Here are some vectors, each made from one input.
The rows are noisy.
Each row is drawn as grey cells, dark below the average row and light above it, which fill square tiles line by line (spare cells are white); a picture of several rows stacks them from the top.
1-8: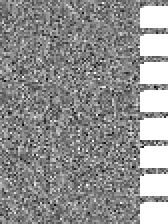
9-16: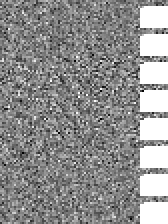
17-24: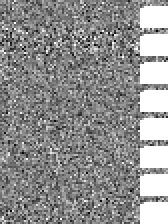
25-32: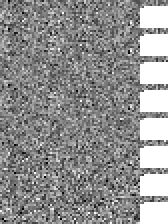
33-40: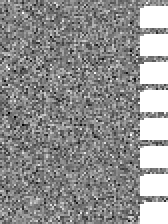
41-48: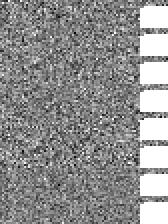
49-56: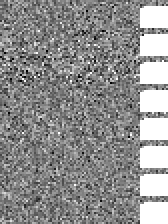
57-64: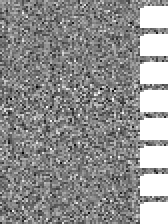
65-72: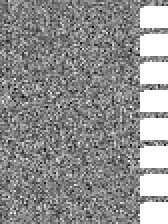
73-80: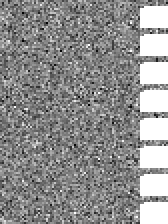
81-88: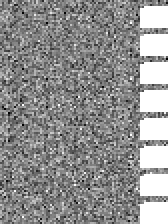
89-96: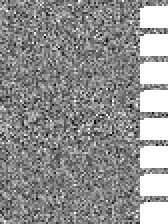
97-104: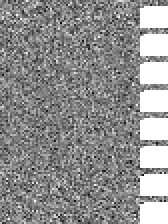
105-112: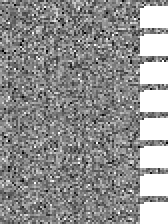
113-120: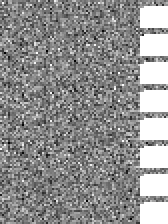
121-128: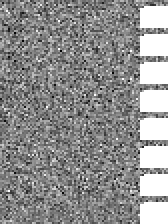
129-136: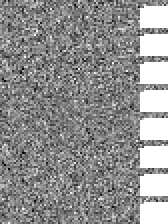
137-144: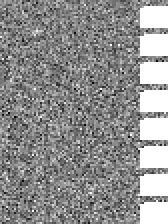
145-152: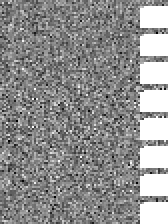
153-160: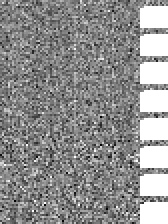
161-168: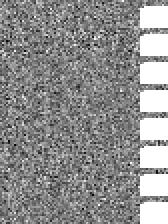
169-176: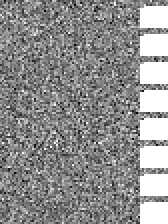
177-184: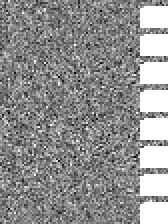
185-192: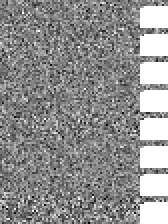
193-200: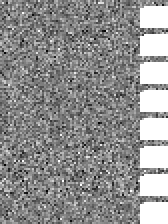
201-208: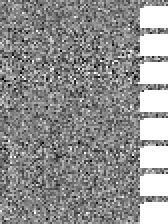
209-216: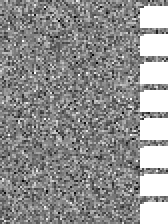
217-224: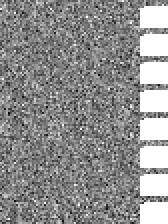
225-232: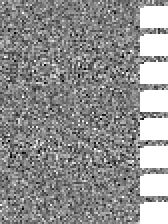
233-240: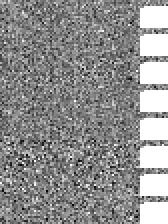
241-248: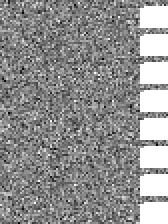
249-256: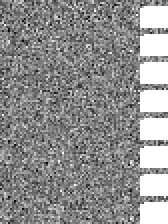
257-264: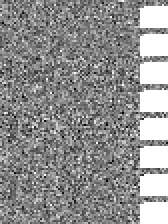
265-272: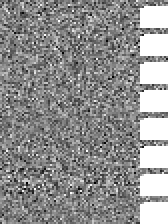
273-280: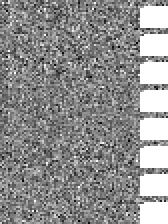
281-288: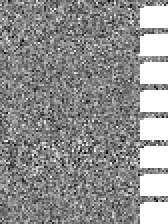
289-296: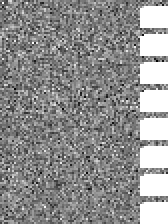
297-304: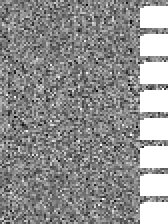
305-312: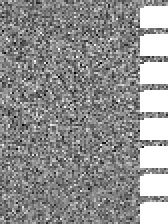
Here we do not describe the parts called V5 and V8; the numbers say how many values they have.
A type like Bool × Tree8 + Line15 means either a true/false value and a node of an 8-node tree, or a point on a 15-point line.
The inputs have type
Bool × V5 × V8 + List2(Line6).
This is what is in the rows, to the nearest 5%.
About 50% of them hold a true/false value, a value of V5 and a value of V8. The rest are lists of up to two points on a 6-point line: a few of all rows are empty, 15% hold one and 35% two.
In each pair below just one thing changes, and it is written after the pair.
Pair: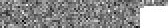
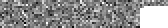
the value of V5
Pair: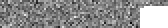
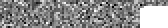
the true/false value
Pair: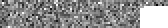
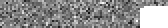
the value of V5
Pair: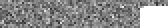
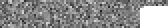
the value of V8
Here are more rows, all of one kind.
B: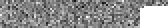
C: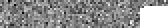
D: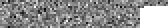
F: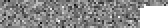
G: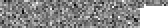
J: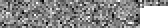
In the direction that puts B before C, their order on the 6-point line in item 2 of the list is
D, J, G, F, B, C.
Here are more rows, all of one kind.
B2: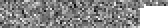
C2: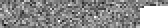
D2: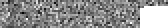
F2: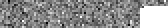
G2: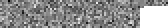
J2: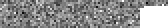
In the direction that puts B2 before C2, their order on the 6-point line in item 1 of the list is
F2, D2, G2, B2, J2, C2.
